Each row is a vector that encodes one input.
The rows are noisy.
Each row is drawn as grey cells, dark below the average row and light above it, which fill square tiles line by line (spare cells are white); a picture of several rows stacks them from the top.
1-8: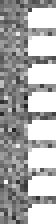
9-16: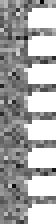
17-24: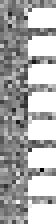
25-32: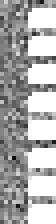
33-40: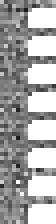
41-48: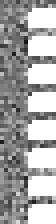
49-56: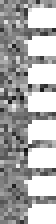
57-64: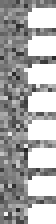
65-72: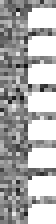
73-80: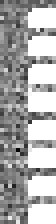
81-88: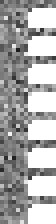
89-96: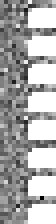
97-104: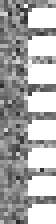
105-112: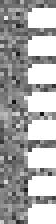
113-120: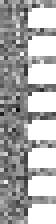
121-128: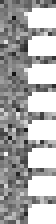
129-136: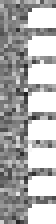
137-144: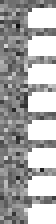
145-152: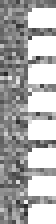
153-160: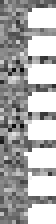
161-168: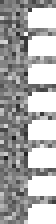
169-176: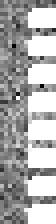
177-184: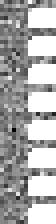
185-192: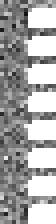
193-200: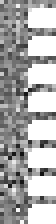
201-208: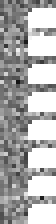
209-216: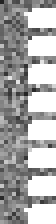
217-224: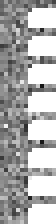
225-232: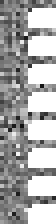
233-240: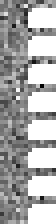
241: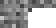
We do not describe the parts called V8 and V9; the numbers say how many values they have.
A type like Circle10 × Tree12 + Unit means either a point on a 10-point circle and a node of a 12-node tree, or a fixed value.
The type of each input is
List3(Line5) + (Tree7 + V9) × V8.
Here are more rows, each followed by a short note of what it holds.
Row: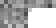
a node of a 7-node tree and a value of V8
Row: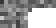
a list of three items
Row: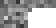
a list of three items
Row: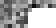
a node of a 7-node tree and a value of V8
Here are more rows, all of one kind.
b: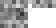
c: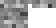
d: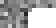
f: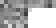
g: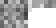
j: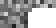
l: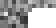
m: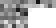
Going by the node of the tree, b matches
c and m.
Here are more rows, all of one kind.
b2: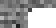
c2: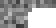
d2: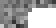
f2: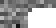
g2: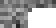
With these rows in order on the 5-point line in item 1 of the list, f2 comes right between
b2 and g2.
